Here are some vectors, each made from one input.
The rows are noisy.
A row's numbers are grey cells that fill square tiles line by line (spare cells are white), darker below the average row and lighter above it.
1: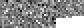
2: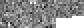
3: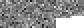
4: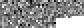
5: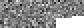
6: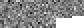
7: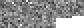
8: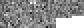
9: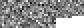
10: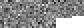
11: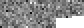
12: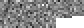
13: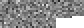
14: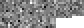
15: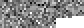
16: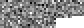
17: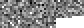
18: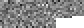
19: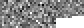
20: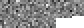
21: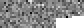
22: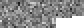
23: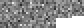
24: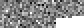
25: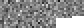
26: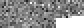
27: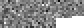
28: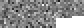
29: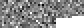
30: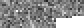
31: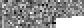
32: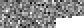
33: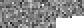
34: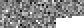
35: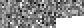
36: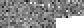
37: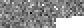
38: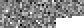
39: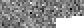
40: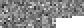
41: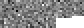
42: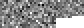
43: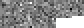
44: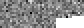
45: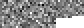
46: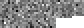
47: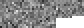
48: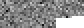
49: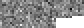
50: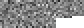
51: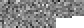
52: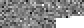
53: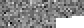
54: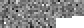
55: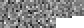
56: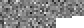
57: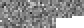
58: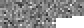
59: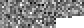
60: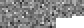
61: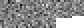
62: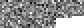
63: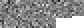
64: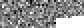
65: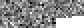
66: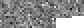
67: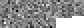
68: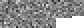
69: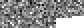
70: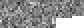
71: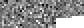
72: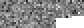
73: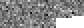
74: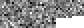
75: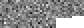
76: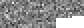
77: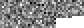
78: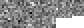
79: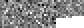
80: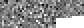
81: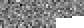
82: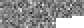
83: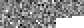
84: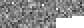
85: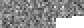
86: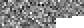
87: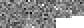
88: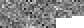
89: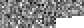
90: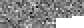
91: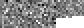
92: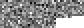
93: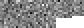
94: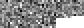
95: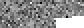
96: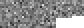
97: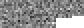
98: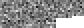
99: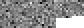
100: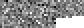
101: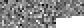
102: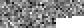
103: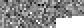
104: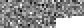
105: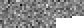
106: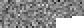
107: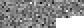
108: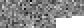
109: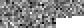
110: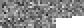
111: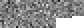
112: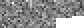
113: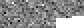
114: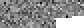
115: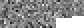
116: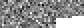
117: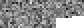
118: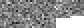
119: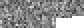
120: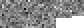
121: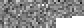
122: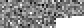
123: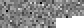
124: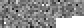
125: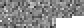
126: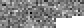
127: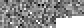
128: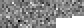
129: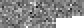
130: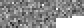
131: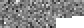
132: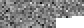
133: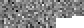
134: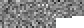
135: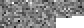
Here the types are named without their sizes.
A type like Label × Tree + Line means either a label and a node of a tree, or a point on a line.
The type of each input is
(Circle + Unit) × (Tree × Tree + Unit).
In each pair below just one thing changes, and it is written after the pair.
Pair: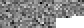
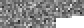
the place on the circle
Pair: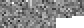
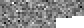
the node of one of the two trees
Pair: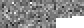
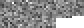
the place on the circle
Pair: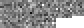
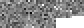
the place on the circle
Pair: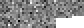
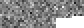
the place on the circle
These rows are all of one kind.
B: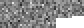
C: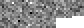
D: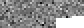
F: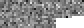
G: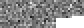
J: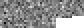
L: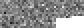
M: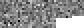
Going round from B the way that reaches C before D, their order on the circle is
B, C, M, F, D, L, J, G.
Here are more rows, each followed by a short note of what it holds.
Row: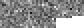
a point on a circle and a node of each of two trees
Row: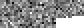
a fixed value
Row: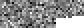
a fixed value
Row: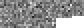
a point on a circle and a node of each of two trees
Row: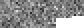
a point on a circle and a node of each of two trees
